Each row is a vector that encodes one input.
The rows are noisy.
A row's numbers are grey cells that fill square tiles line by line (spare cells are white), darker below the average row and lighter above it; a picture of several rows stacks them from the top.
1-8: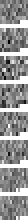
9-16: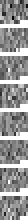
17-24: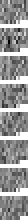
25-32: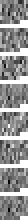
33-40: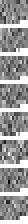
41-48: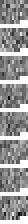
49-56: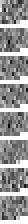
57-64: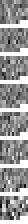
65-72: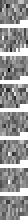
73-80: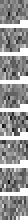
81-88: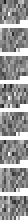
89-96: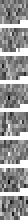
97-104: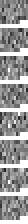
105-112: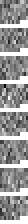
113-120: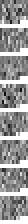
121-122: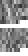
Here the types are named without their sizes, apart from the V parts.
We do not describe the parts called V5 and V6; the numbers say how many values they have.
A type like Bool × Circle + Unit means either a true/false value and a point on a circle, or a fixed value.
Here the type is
Bool × V6 + Line + V5.
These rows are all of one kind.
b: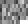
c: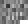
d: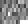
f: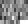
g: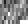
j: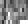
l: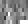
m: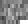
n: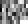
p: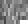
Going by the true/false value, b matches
d, g and n.
